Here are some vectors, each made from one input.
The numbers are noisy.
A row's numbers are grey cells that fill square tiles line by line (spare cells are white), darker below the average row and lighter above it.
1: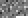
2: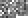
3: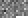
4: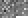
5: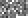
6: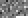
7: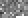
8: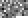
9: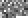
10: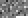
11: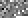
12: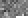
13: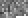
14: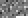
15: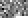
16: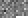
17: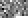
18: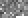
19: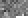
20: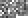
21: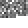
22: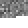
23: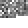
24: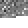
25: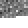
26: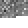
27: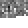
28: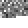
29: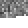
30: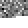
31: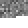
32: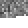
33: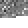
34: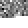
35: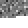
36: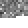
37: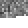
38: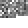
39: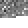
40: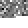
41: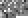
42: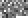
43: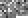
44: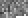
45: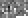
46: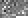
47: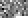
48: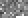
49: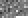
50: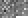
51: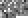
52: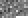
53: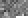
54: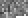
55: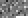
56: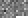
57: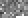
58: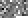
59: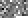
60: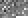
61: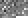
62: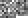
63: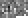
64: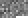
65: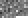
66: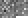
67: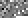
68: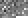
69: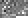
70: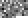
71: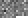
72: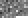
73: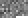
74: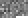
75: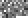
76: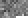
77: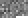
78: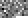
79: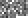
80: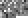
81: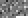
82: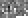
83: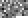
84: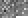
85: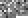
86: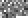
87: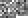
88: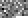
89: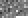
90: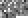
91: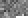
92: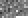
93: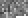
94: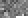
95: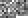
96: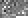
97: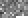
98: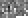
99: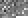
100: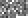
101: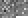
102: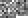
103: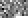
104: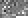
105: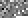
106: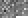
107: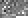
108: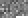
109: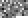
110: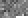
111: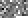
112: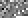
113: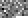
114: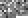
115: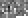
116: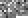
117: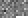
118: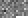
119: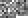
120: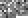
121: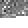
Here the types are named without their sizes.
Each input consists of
either a point on a line, or a node of a tree.
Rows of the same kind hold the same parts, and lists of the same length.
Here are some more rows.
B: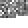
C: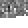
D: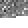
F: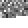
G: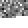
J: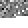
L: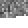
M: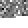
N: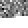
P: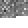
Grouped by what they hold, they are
B, F, G, J, M, N
C, D, L, P

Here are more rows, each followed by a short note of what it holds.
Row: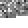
a point on a line
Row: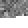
a node of a tree
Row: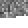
a node of a tree
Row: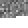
a node of a tree
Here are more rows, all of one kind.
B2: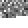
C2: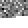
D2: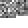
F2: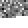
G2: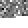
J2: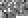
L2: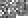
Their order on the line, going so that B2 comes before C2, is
L2, D2, J2, B2, F2, C2, G2.
